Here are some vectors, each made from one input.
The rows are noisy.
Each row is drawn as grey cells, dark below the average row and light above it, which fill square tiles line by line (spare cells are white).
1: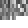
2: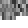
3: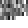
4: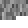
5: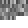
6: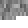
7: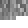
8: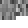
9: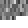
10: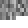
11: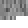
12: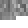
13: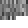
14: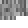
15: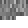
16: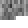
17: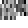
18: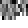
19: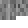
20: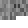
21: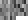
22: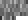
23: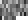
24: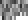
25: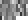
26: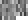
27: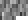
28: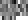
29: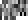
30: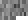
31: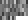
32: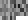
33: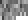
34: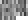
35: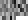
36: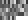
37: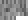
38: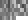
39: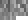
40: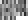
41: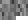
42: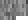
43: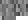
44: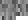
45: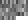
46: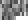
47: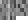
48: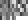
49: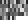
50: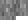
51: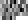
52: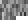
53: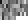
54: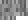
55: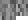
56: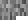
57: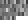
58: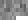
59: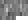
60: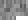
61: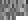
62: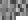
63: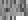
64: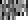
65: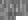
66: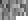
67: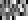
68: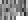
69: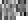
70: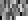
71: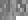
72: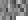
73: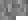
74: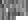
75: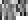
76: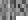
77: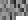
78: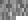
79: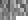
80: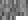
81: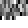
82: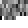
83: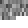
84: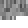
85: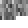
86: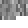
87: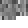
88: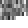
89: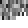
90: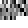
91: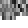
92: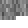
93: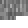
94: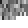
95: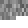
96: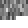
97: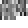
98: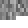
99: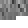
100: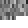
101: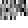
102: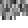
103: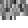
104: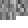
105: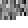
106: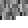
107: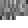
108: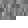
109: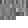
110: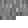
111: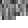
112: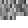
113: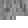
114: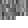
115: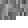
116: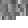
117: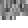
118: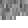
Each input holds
either a fixed value, or a node of a 10-node tree and a true/false value, or a node of an 11-node tree.
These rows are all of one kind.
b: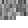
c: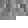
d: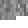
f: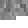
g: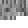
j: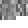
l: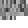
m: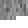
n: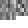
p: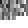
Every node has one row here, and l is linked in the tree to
f and n.
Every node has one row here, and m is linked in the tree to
c and j.
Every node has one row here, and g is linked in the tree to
b and f.
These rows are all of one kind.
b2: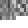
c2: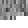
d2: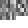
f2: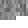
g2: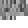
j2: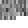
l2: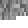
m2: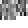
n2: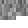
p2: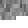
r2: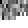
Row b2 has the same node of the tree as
g2 and l2.
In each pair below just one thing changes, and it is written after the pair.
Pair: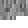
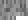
the node of the tree
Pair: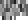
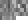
the node of the tree
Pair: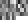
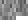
the node of the tree
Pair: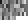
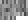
the node of the tree
